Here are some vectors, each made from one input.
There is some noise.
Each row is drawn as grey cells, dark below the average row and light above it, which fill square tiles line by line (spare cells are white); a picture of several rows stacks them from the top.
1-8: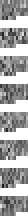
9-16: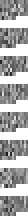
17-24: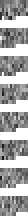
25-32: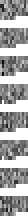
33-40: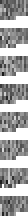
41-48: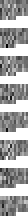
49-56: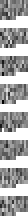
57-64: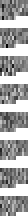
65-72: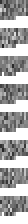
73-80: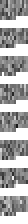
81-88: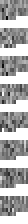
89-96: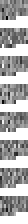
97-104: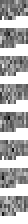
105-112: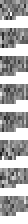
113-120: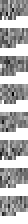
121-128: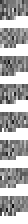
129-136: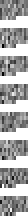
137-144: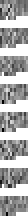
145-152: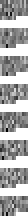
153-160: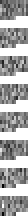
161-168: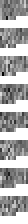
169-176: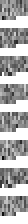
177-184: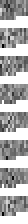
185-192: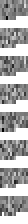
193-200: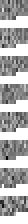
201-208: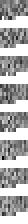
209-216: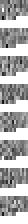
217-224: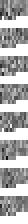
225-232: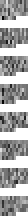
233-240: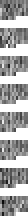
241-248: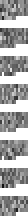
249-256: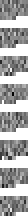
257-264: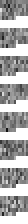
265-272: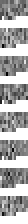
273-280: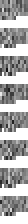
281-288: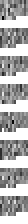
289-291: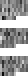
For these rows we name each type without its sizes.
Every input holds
a point on a line, together with either a point on a line, or three true/false values.
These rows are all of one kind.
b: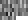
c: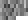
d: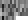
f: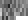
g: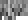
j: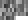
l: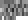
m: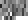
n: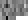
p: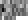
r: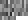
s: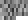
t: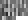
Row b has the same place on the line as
g and t.
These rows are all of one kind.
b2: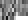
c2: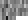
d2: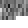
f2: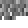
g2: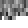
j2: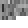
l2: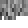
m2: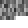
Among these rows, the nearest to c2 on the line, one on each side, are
b2 and d2.
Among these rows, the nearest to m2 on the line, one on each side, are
f2 and l2.
